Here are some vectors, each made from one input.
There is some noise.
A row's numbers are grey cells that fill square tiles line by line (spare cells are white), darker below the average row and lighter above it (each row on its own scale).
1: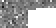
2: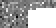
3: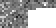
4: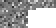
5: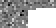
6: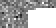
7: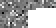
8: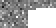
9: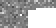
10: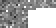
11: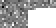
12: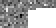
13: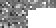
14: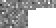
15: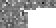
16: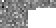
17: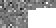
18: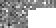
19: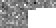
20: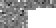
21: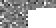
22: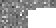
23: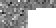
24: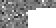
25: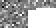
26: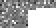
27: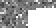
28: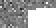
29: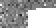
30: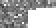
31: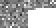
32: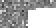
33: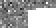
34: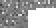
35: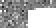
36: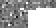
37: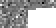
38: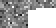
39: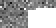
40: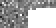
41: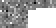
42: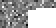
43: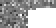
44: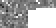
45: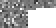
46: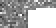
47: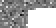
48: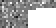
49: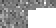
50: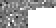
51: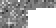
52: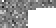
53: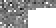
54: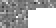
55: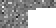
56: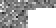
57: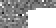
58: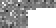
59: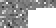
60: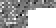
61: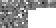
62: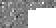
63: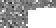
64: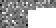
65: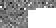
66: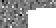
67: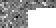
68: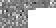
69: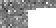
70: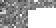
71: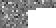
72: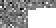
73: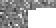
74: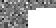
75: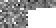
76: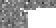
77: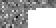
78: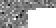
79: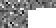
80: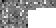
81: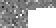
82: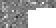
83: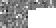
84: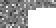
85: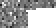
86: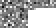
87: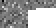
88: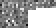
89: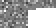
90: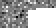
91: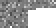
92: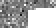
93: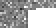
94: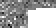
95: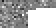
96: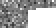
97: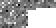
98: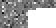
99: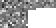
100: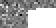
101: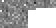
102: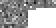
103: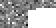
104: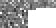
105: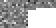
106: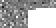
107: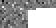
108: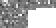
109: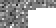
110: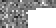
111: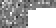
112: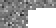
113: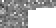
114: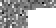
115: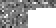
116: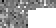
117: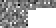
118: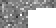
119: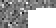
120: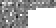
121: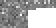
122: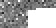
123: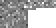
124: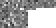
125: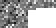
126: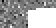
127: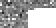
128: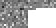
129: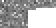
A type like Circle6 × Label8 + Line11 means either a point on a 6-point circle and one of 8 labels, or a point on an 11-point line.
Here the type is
Line4 × Line7 + Unit.
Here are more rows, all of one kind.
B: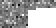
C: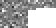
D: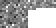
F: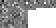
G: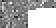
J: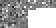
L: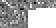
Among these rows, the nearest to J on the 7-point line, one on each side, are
C and D.
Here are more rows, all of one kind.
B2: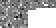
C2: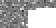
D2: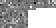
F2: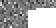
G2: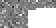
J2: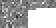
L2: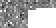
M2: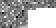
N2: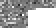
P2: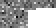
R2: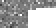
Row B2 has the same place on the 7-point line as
J2, L2, M2 and P2.
